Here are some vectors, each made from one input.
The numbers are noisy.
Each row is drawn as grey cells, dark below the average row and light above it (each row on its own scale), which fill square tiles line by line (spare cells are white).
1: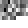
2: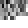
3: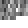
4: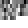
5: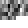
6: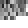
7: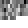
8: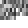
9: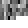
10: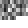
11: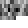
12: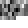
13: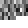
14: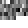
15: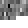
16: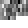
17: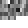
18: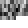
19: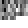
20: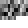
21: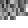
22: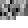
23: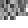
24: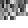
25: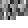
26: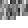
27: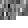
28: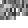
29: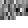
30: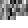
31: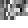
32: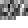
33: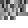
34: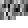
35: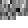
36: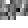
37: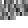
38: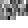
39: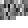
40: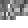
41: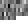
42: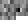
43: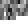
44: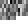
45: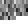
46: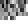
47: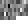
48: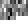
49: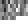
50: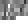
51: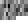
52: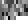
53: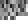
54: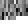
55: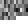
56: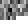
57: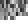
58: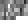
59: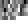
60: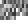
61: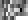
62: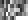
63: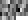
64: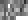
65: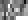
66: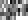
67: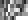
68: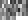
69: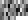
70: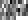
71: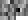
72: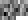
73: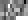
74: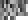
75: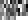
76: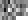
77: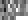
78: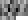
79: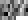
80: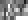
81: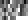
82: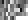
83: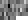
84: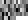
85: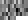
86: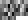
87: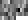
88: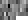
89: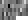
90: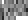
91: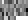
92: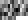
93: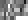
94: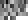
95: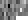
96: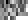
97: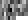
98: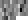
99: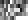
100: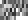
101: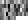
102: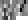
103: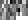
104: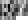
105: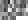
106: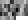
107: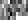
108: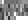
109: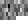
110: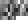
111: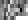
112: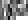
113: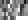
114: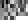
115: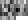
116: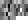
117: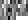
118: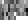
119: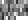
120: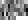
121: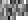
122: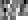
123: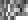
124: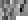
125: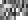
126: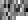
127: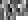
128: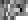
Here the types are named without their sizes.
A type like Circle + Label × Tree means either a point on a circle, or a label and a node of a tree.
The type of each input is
Circle + Tree + Unit.
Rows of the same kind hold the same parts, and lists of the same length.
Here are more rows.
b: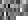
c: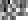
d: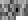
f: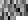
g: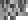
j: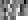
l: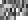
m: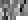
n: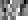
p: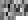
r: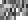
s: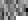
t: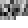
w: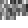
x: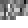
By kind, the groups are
b, d, f, p, s, t, w
c, g, j, m, n, x
l, r

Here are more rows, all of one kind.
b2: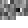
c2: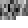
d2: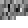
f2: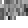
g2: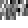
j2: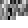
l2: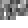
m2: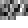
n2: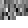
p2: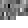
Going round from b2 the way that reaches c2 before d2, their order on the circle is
b2, c2, m2, d2, n2, f2, p2, l2, j2, g2.
